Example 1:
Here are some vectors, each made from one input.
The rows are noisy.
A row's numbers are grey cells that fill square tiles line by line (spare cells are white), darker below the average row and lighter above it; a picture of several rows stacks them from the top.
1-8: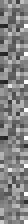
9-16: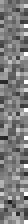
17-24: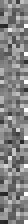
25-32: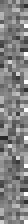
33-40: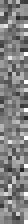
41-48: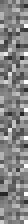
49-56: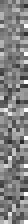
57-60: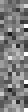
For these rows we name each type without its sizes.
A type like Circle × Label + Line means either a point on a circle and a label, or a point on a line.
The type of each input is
Bool × Bool × Bool.
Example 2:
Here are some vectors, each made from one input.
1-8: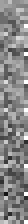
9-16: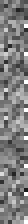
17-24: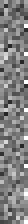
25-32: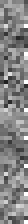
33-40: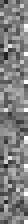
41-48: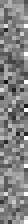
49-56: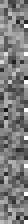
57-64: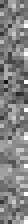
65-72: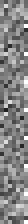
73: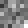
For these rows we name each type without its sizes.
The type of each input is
Bool × Bool × Bool × Bool.
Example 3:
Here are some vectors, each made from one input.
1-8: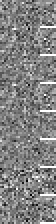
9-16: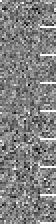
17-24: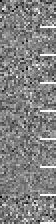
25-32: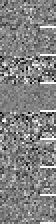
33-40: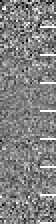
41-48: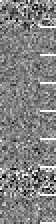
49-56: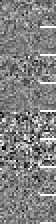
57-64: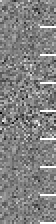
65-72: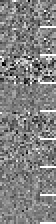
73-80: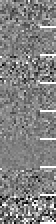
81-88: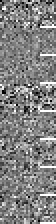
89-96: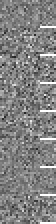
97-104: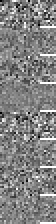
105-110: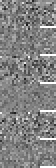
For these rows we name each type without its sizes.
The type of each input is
Tree.
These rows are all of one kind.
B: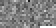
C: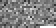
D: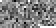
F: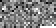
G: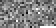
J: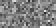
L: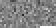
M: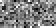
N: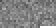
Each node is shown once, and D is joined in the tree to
F and N.
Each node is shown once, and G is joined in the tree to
L.
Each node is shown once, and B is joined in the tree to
J and N.
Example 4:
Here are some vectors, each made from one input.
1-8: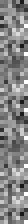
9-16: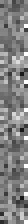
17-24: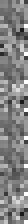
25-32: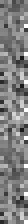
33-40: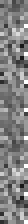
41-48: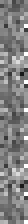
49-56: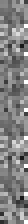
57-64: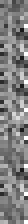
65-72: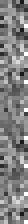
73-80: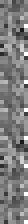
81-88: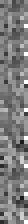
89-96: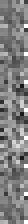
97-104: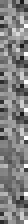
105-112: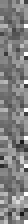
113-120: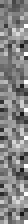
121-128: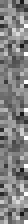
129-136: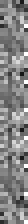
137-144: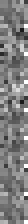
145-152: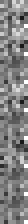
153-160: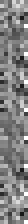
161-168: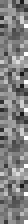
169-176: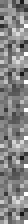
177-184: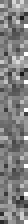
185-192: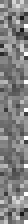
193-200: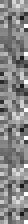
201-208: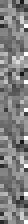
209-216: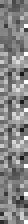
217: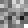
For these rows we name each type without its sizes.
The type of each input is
Line.
